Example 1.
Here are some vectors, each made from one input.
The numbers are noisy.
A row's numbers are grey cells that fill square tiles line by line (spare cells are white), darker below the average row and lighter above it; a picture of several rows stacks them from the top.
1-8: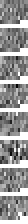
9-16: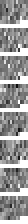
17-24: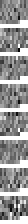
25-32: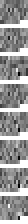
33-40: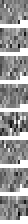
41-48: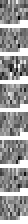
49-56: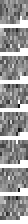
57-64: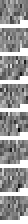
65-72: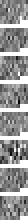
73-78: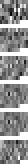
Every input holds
a list of up to two items, each a point on a 3-point line and a point on a 6-point line.
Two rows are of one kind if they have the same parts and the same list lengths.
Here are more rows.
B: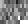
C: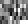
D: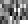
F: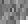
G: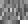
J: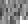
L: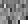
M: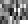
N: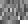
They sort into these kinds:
B, G, N
C, D, M
F, J, L

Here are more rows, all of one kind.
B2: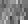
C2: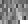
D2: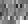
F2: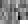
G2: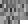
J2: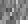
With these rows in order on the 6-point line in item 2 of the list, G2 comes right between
D2 and F2.
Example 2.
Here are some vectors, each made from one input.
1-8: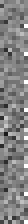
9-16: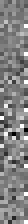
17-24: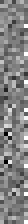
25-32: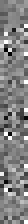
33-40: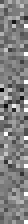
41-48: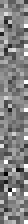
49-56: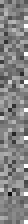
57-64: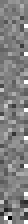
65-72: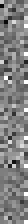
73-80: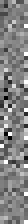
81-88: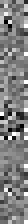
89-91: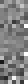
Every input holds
either a point on a 10-point circle, or three true/false values.
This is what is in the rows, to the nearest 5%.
About 40% of them hold a point on a 10-point circle. The rest hold three true/false values.
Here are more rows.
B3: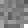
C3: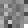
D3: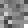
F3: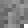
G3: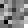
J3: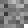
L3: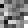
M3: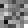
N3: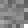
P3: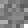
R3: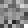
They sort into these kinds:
B3, C3, D3, L3, M3, N3, P3
F3, G3, J3, R3

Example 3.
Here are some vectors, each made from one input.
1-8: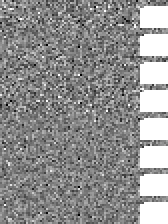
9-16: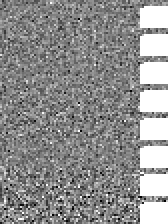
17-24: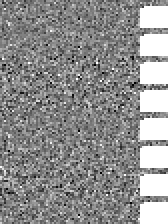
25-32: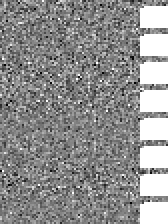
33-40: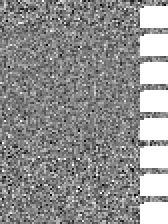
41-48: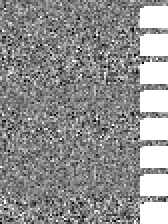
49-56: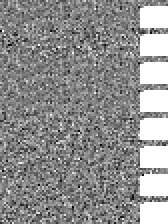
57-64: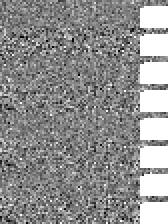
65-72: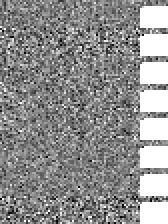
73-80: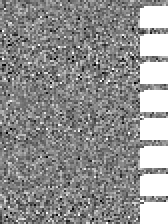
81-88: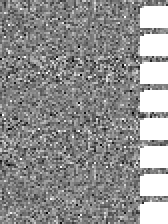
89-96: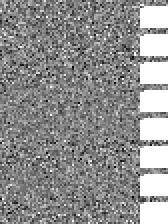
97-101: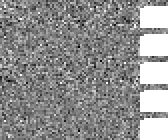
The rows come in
2 kinds.
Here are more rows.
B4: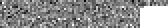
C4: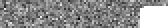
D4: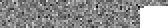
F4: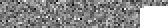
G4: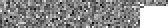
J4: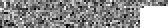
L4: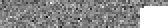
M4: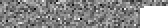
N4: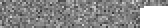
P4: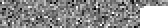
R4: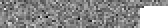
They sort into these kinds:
B4, F4, G4, J4, M4, P4
C4, D4, L4, N4, R4

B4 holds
a point on a 7-point line.
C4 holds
three true/false values.
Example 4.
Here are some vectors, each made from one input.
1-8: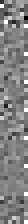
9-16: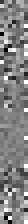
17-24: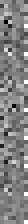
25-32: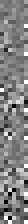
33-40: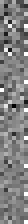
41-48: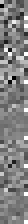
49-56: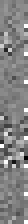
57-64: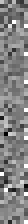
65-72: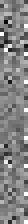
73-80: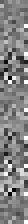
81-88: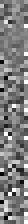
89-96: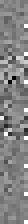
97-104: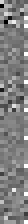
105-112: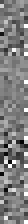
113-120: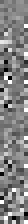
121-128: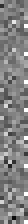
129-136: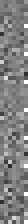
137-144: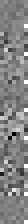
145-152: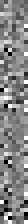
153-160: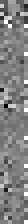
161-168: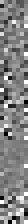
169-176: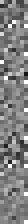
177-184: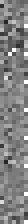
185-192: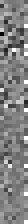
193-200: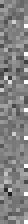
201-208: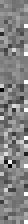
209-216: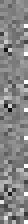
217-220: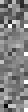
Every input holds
either a point on a 10-point circle and three true/false values, or a fixed value.
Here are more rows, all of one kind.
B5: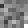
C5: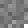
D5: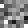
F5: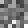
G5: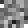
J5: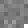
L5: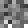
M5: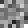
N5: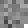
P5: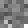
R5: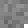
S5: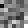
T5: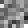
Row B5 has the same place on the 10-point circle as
L5 and S5.
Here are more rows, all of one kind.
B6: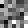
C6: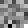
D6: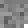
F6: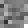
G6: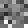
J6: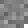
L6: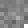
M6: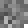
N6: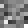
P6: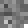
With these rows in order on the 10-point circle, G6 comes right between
F6 and P6.
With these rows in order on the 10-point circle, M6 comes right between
B6 and L6.
